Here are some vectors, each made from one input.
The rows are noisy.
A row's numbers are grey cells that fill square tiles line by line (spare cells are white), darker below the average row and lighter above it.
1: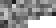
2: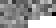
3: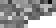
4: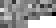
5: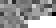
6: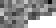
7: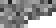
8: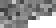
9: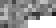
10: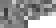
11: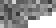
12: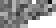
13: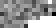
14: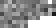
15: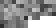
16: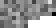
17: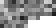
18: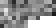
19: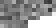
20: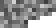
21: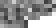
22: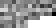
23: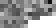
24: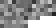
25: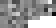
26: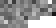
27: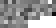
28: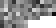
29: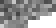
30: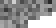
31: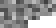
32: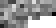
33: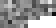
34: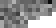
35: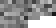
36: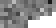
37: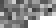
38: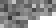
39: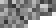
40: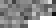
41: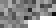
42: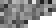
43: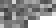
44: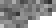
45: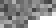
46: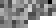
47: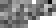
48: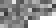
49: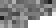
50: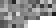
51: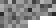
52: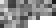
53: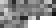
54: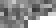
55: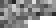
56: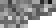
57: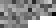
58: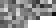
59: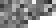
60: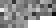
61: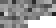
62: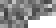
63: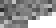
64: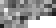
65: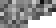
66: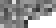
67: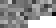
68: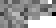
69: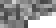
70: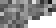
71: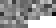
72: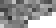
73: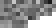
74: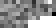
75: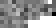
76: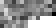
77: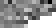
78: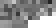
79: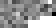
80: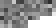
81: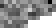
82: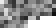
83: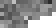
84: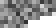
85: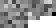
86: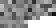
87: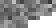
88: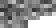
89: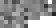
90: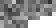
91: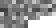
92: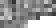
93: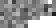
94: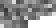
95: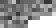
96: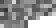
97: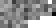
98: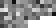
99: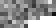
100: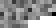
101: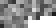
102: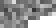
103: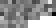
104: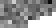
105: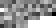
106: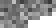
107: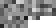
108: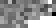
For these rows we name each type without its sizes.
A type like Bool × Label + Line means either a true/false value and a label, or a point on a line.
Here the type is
Bool × (Line + Tree).
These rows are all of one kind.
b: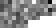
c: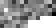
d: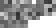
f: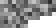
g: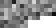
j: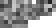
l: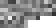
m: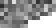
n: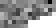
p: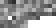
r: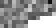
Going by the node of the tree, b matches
d, g and j.
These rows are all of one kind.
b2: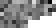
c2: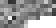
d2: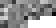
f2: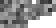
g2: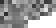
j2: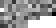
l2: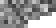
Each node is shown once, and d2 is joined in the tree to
c2, f2 and j2.
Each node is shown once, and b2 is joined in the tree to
f2.
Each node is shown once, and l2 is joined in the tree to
c2.
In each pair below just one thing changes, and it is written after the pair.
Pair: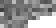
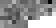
the place on the line
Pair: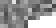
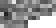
the place on the line
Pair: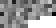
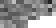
the true/false value
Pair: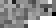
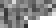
the true/false value
